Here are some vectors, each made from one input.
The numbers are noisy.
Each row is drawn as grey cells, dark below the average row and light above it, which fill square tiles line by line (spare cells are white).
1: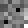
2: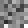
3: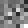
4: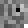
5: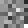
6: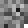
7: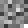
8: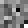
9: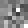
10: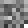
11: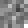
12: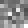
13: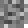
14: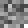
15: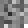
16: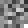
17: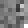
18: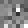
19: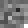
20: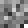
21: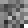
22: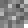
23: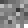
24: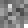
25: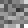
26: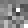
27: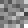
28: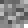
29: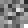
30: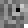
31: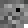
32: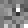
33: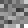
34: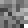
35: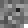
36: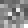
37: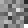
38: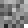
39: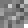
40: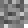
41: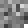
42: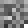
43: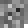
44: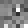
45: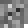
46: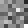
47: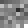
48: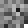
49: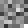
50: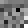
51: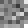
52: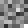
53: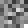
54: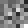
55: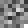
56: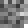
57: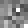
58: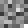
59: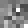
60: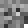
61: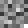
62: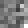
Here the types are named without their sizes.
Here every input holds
a point on a line, together with either a fixed value, or three true/false values.
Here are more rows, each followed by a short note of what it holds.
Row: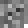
a point on a line and three true/false values
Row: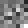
a point on a line
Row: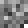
a point on a line and three true/false values
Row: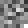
a point on a line
